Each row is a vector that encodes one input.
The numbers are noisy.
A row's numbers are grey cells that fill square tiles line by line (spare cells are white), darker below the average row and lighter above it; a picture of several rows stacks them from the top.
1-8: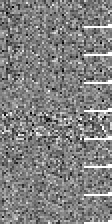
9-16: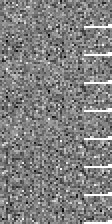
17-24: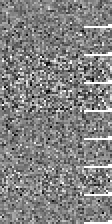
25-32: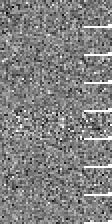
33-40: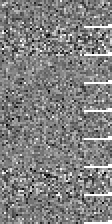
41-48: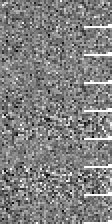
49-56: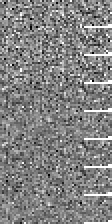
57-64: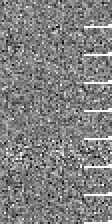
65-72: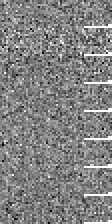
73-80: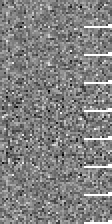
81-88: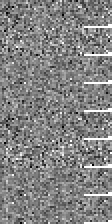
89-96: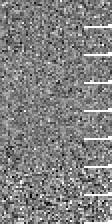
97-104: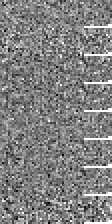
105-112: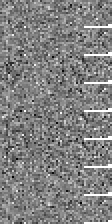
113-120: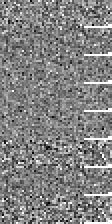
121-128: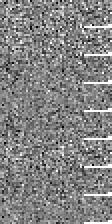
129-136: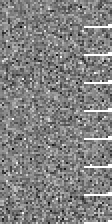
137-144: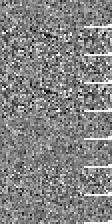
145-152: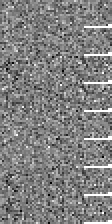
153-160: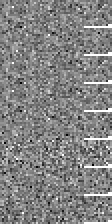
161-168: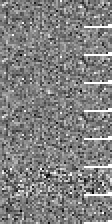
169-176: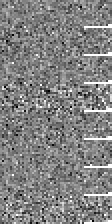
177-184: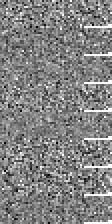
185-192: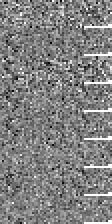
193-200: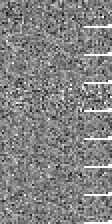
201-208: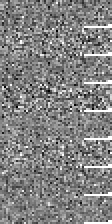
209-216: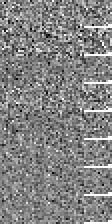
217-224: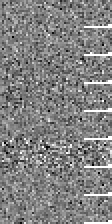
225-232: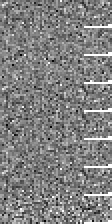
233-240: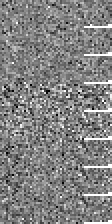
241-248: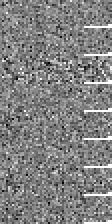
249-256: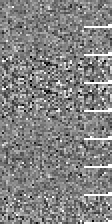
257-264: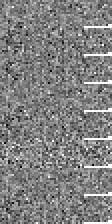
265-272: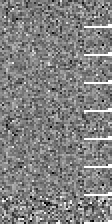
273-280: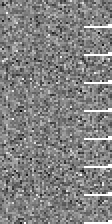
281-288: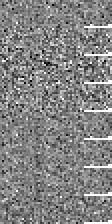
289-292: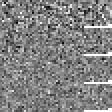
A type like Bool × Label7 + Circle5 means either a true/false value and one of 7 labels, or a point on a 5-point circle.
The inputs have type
Bool × (Line9 × Tree9 × (Tree9 + Unit) + Tree12).
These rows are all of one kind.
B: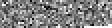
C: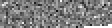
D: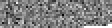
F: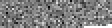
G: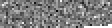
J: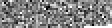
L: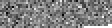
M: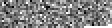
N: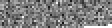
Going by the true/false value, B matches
J and M.
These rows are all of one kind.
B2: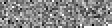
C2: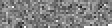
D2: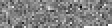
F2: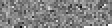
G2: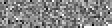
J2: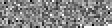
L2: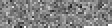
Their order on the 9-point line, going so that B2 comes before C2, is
B2, L2, F2, C2, J2, D2, G2.
